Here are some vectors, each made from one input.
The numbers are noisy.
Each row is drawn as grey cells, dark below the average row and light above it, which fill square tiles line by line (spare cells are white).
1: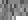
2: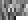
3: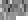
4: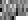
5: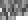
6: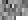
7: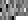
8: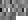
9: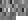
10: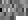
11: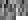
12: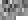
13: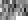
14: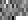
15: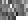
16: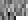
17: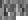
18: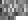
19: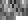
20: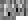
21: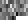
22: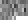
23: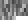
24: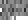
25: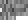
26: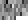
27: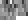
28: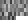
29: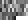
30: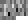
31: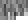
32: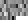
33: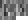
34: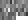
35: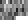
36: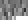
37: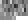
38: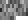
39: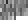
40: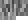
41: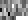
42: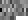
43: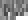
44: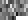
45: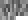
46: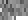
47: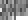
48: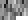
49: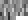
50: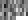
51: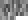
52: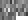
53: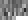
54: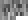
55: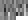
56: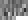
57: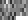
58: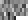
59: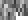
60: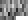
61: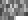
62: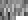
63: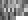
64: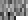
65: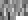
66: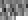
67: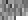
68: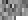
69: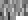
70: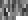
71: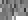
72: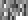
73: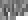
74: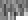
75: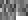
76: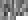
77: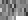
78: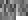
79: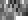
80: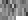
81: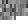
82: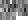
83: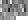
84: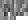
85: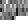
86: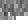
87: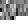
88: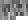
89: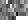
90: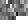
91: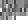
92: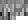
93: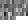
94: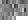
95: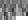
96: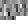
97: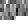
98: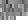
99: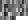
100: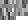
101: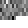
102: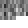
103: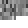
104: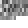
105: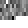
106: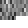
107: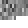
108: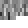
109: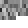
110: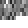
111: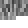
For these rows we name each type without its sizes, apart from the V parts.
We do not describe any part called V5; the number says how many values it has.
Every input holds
a point on a line, together with either a point on a line, or a value of V5.
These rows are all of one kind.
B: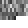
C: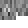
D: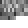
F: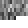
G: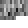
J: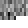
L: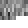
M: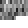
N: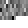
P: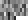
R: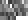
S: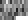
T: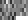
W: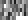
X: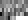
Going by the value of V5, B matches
F, J, P and R.
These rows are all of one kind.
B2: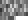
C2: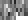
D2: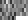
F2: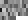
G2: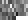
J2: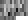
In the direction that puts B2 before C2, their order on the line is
B2, G2, D2, J2, C2, F2.
